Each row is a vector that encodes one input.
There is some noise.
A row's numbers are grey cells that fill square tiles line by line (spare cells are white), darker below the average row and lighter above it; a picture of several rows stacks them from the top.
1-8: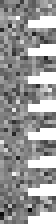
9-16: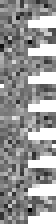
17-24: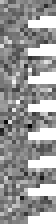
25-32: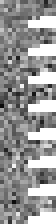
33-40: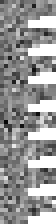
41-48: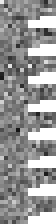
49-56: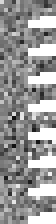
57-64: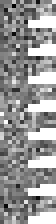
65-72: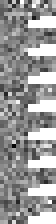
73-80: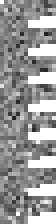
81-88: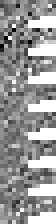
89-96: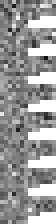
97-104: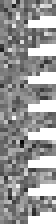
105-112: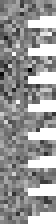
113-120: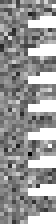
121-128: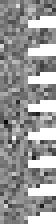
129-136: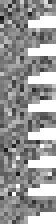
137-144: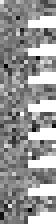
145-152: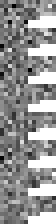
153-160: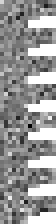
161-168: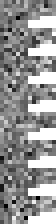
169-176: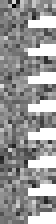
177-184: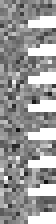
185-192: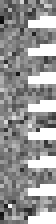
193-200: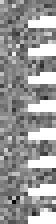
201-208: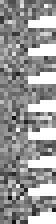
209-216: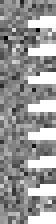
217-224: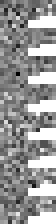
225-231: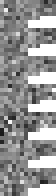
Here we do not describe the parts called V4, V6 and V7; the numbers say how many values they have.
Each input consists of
either a node of each of two 8-node trees and a value of V4, or three true/false values, a value of V6 and a value of V7.
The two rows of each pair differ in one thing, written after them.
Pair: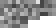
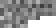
one of the three true/false values
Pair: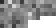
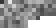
the value of V6
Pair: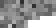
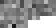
the value of V7
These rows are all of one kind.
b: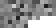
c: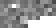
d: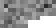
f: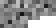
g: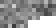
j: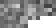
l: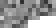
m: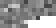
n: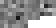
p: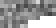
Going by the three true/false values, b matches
d, f and j.
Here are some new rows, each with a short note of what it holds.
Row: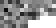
a node of each of two 8-node trees and a value of V4
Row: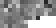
three true/false values, a value of V6 and a value of V7
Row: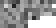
a node of each of two 8-node trees and a value of V4
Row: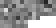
three true/false values, a value of V6 and a value of V7
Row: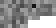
three true/false values, a value of V6 and a value of V7
